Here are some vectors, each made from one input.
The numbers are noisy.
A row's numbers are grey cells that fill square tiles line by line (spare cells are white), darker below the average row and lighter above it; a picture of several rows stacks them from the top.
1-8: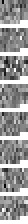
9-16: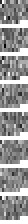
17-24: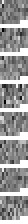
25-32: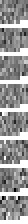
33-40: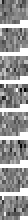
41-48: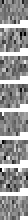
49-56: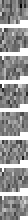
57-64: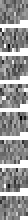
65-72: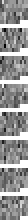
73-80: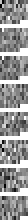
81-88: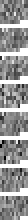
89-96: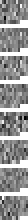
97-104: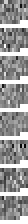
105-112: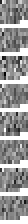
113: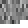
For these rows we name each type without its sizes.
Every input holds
two labels, together with either a point on a circle, or a fixed value.
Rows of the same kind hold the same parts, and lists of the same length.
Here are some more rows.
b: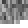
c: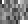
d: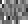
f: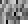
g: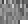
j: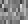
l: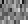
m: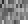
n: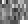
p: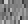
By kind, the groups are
b, g, j, l, m, p
c, d, f, n

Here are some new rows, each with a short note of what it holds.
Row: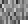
a point on a circle and two labels
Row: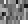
a point on a circle and two labels
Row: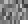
a point on a circle and two labels
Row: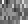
two labels
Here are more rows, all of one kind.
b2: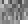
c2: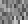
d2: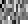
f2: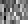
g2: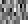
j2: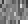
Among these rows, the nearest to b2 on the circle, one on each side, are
c2 and g2.
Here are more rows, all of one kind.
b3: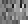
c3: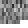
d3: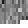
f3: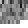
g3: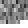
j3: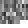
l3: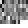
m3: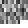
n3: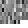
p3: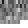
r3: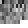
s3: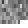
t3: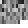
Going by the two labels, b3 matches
c3, r3 and t3.
